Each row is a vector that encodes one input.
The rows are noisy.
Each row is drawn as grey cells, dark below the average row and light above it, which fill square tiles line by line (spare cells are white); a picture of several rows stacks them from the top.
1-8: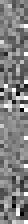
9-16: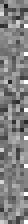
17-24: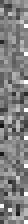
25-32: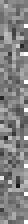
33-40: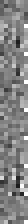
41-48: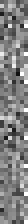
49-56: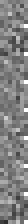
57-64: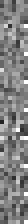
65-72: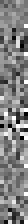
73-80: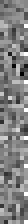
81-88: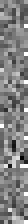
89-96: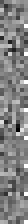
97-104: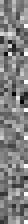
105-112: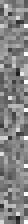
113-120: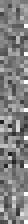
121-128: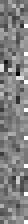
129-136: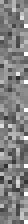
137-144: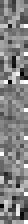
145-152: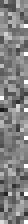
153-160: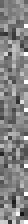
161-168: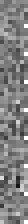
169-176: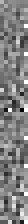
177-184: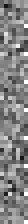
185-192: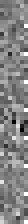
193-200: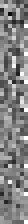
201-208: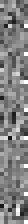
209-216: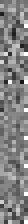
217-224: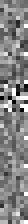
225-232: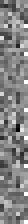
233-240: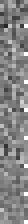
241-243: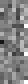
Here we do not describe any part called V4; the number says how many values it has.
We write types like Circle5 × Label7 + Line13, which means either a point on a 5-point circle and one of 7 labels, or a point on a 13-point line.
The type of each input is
List2(Bool × (Line6 + V4)).
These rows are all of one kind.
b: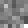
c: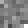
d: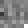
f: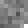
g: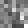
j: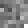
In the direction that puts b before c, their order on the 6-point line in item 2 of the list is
d, b, g, j, c, f.
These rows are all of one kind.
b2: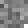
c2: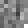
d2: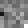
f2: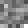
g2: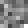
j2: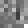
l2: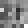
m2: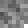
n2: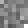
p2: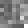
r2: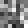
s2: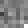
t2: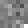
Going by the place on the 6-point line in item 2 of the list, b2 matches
d2, g2, l2 and p2.
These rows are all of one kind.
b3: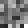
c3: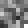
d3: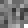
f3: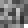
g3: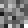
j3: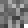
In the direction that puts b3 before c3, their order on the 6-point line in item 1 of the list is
g3, b3, d3, f3, j3, c3.
